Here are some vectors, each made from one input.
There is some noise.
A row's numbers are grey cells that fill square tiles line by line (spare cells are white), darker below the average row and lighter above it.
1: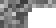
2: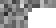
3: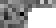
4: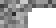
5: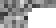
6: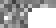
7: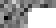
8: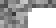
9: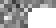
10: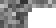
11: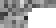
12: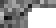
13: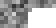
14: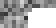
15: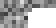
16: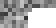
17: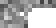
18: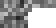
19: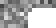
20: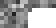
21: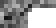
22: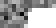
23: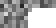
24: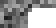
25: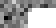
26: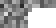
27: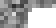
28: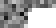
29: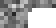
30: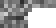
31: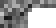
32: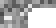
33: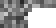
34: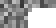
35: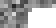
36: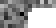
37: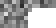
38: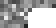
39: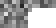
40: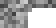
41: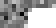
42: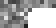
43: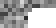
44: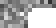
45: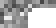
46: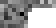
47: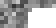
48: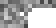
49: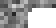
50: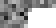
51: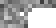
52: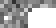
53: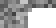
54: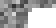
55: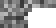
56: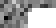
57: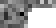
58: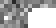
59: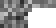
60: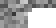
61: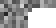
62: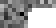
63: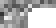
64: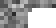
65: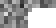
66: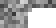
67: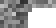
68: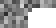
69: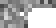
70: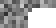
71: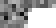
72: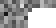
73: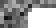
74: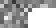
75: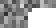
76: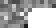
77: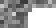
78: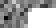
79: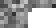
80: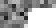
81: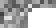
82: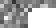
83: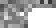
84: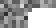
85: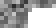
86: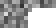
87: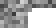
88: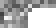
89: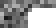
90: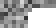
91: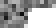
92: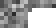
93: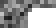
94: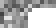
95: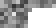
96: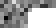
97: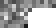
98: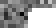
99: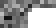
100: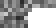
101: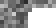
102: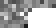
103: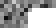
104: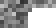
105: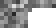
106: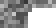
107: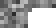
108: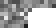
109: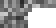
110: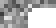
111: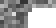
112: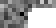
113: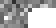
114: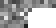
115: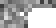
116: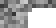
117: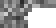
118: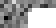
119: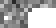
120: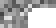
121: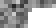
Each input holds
four true/false values.
